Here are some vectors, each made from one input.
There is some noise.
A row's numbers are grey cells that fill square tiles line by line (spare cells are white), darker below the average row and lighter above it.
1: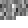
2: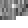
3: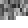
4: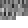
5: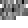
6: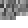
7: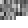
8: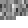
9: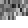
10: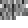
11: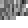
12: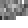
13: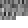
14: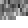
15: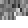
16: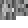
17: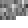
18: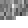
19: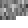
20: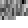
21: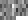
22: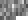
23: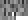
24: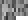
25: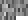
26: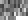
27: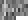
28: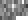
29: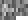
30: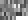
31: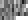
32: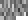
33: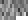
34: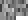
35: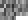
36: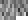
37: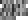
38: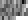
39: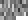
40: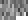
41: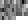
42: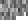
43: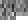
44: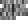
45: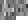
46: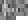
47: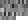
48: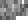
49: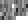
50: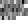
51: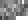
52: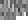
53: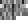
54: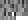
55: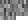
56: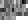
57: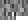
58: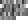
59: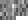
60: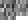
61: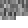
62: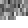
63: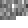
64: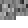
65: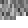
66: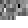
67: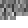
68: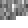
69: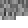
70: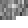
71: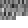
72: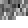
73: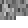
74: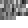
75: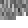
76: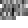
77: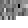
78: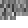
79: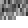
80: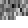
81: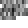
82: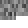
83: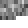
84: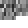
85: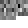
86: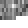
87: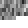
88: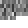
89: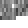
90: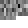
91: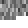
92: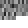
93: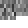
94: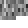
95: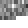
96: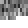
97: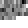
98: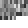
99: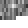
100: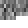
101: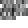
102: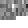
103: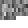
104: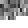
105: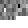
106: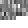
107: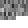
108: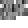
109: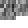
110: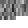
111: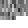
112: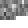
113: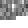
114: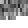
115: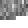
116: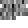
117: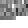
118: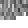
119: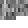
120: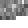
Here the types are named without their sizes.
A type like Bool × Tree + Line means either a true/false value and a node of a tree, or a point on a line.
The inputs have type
(Circle + Label) × Tree.
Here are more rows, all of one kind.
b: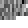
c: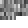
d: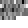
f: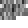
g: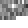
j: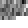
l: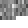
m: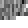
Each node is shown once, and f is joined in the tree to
c, j and m.
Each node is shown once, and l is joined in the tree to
c.
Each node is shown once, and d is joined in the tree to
c.
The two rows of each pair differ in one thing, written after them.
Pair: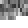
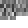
the label
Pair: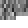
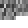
the node of the tree
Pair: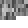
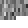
the node of the tree
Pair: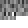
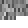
the label
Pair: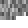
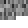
the label
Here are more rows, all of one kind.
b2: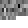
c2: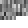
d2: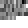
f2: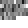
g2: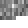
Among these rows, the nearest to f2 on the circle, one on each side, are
b2 and d2.
